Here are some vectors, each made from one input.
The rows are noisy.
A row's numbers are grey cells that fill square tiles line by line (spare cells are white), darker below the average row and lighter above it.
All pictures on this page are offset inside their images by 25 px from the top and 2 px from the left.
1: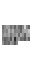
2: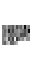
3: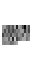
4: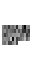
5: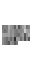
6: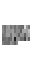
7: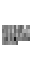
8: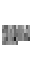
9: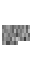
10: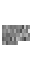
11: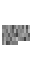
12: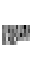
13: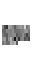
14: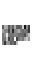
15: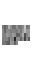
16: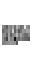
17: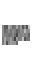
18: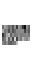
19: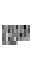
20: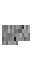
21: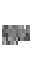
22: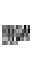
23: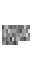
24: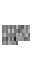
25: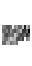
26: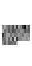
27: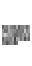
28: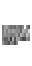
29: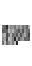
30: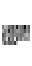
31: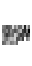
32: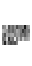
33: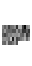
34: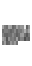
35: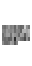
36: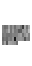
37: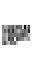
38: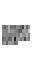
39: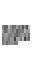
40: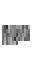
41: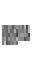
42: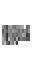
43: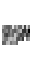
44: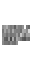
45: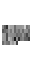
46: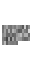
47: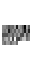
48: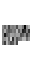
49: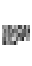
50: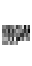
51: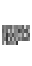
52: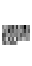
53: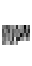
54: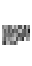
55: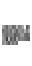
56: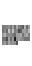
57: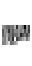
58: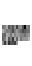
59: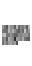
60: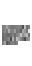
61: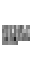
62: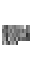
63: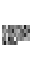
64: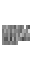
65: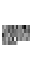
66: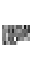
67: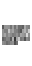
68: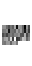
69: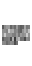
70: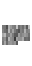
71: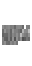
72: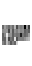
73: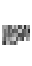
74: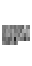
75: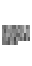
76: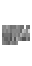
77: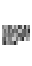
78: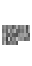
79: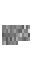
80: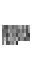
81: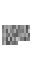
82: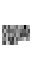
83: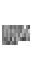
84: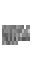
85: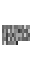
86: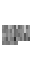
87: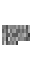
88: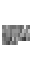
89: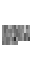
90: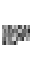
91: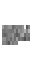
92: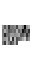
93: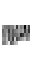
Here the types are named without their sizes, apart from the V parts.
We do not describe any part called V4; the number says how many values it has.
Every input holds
a point on a line, together with either four true/false values, or a list of values of V4.
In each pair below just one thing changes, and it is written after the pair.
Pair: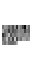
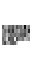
the value of V4 in item 1 of the list
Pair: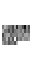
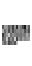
the value of V4 in item 2 of the list
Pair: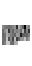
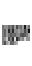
the value of V4 in item 1 of the list
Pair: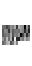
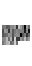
the value of V4 in item 2 of the list
